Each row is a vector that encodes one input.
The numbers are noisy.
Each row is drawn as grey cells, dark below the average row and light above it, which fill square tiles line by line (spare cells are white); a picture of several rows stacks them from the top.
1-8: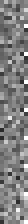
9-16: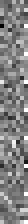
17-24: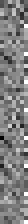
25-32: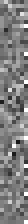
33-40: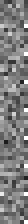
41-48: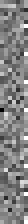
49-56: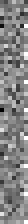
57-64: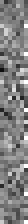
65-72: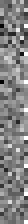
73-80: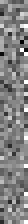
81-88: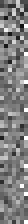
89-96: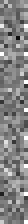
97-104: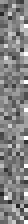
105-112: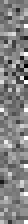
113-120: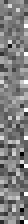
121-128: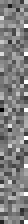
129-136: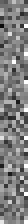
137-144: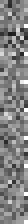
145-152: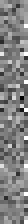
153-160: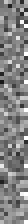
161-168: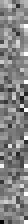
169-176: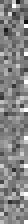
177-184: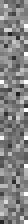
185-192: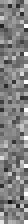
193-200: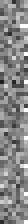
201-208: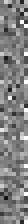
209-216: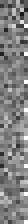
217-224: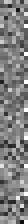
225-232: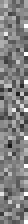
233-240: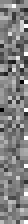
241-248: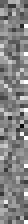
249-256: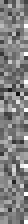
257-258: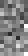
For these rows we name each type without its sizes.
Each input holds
a node of a tree and three true/false values, together with either a fixed value, or a node of a tree.
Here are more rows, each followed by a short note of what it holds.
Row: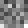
a node of a tree and three true/false values
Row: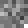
a node of a tree and three true/false values
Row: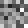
a node of each of two trees and three true/false values
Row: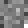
a node of a tree and three true/false values
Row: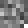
a node of a tree and three true/false values
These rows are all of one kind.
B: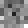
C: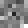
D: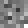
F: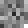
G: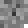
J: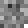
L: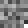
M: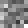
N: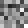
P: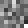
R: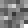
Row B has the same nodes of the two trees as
C and F.
